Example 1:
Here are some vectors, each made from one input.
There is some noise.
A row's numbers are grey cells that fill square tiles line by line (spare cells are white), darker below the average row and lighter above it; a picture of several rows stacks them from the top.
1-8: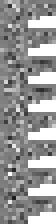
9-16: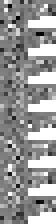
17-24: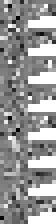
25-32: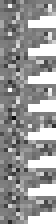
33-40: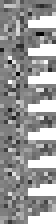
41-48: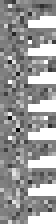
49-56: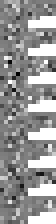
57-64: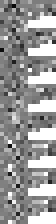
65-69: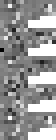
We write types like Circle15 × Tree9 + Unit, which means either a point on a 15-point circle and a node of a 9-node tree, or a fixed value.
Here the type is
Bool × Line9.
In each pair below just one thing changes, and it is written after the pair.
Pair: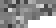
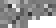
the place on the 9-point line
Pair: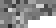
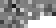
the true/false value
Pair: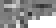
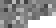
the place on the 9-point line
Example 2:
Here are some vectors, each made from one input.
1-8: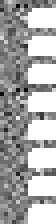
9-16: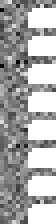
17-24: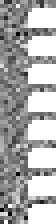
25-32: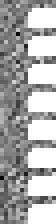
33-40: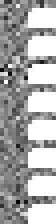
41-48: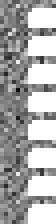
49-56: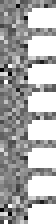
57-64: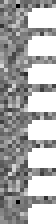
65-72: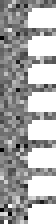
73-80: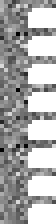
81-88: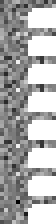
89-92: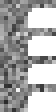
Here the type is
List2(Line6).
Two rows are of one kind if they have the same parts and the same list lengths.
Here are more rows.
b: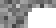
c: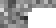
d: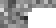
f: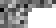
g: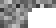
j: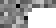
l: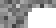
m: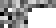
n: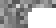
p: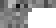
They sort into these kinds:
b, c, d, l, n
f, g, j, p
m

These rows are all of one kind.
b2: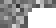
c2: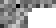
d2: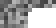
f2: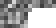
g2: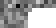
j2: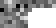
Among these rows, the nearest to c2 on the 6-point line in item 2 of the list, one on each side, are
d2 and j2.
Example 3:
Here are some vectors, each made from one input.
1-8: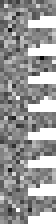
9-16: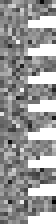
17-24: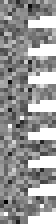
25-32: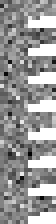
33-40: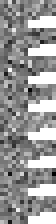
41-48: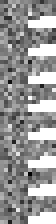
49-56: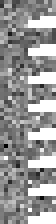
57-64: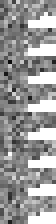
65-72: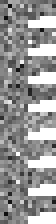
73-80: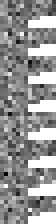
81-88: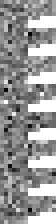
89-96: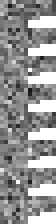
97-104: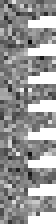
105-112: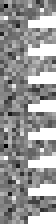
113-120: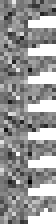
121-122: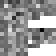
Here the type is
List2(Line15).
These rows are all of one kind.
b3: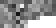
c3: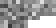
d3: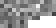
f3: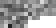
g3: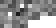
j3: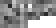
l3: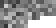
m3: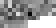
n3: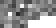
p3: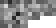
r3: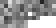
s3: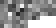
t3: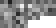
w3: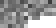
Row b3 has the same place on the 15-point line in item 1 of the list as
g3, n3, s3 and t3.
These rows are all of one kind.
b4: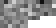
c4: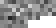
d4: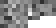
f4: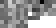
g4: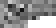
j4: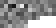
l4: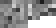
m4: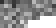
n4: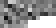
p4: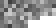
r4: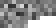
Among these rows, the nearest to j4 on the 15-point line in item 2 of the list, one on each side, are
m4 and r4.
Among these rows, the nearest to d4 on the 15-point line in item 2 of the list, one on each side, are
f4 and p4.
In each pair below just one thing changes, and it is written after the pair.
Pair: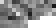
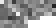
the place on the 15-point line in item 1 of the list
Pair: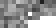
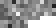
the place on the 15-point line in item 1 of the list
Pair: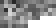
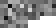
the place on the 15-point line in item 1 of the list
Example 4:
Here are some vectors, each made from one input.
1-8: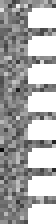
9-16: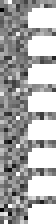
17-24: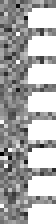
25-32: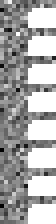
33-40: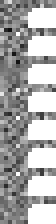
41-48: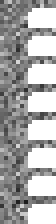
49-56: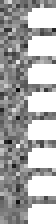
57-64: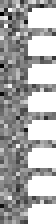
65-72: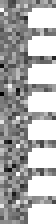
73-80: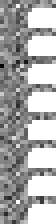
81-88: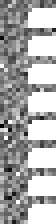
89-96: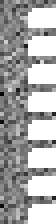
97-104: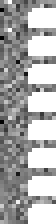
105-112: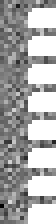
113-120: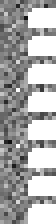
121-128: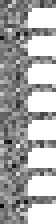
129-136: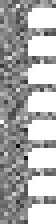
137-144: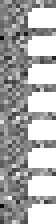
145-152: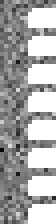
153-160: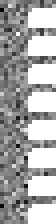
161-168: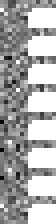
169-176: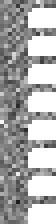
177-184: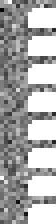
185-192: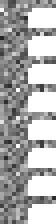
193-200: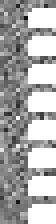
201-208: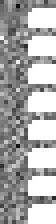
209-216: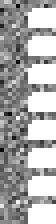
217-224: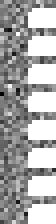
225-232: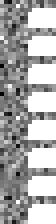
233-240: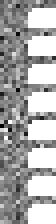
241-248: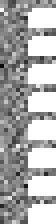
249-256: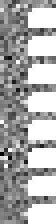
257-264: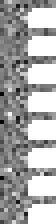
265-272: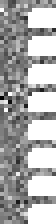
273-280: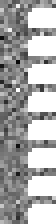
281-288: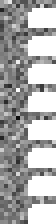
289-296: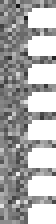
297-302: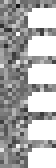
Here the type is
List2(Line7).
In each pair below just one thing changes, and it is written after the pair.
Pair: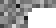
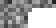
the place on the 7-point line in item 1 of the list
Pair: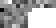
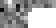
the place on the 7-point line in item 1 of the list
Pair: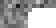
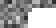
the place on the 7-point line in item 1 of the list
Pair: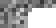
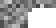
the place on the 7-point line in item 1 of the list
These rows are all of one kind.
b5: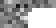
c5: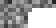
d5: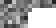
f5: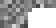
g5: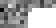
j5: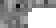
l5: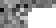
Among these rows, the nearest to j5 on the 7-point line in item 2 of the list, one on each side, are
c5 and d5.
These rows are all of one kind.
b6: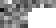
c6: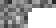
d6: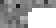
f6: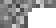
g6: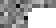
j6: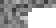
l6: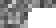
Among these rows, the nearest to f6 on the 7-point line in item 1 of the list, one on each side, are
b6 and g6.
